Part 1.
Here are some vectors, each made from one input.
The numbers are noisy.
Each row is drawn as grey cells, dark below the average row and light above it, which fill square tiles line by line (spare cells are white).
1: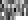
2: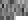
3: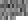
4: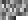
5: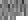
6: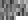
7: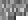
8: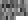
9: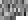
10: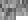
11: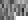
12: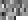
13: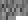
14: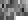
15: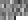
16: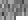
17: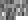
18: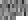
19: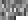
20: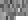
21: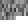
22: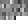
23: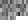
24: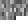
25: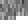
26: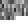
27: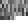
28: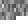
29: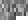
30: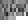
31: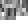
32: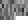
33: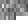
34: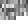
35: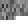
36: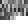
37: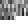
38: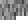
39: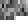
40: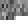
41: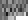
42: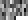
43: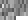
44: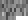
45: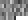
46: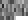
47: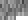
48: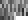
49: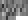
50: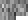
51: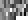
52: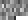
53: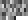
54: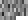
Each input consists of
a point on a 10-point line.
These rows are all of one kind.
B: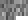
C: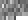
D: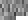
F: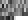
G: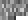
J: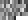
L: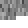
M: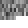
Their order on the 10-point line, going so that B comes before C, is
F, M, B, L, D, C, G, J.
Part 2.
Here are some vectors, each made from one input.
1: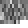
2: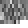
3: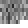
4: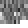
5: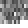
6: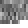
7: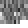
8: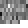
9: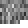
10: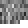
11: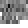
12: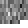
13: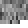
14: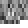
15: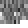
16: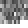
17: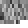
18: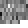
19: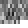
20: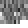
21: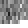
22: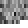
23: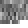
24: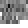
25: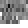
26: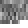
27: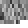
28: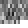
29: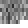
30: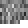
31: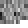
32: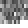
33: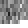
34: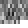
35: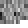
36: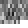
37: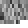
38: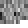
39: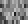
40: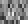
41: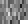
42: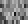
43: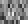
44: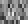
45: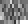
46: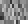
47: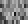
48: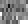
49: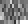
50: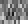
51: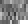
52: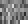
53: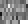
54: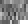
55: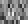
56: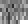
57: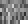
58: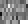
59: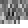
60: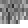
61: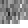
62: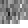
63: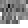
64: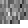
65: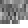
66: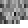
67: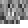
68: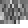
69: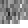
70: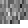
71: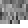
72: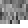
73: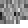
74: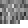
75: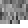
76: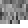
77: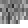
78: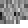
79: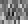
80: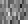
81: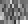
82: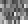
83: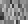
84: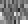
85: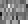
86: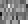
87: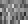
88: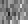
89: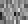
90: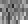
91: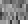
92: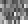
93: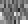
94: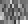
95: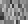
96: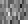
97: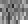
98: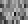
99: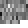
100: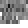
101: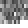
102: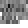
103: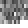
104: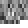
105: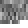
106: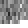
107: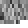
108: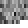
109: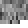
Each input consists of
four true/false values.
